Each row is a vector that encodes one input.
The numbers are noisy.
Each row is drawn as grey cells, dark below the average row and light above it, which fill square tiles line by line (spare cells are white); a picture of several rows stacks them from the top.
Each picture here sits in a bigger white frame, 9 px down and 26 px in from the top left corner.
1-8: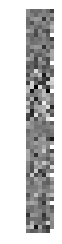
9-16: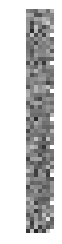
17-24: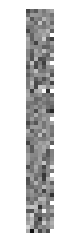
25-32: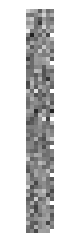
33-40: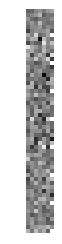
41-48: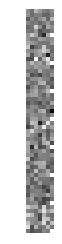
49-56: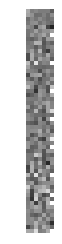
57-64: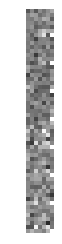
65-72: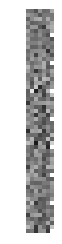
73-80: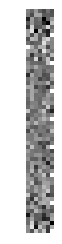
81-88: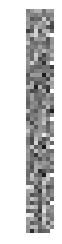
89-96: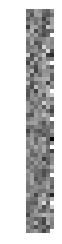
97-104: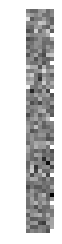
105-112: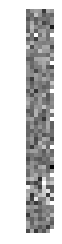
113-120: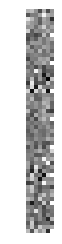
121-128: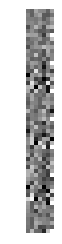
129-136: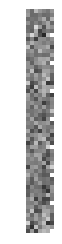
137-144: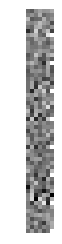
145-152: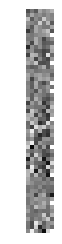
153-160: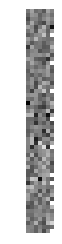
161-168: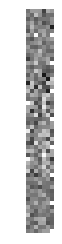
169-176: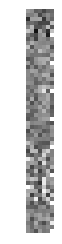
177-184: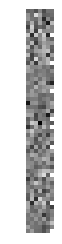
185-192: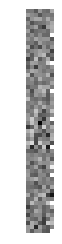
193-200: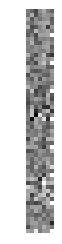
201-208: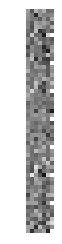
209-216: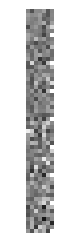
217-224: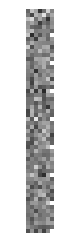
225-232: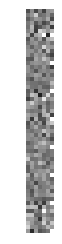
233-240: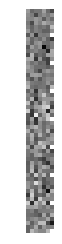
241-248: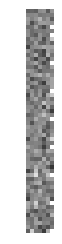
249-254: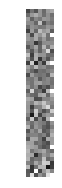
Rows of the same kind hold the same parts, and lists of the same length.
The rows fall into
2 kinds.
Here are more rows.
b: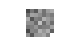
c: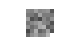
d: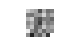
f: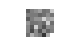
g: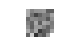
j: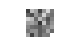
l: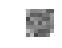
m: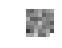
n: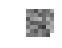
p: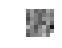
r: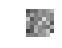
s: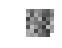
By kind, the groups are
b, c, f, g, l, m, n, p, r, s
d, j

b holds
five true/false values.
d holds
a point on an 11-point circle.
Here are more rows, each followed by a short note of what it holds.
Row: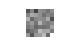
five true/false values
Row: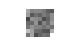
five true/false values
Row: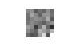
five true/false values
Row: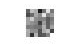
a point on an 11-point circle
